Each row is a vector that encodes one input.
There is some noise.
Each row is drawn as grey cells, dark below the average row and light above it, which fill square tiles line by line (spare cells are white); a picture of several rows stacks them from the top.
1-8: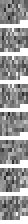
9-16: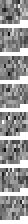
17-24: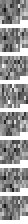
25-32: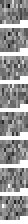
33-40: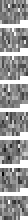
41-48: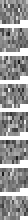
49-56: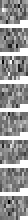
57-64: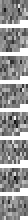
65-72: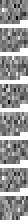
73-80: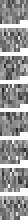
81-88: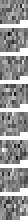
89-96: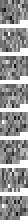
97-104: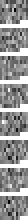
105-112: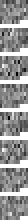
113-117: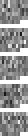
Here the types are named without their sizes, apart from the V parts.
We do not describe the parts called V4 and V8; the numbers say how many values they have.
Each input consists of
a point on a line and a value of V4, together with either a point on a line, or a value of V8.
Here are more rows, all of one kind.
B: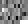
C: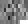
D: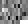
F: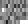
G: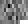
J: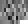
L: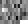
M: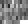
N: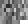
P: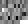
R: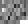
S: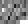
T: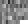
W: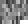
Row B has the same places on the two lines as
D, J, P and W.
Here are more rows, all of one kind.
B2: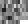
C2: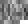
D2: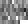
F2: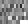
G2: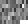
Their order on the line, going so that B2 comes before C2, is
B2, G2, C2, F2, D2.
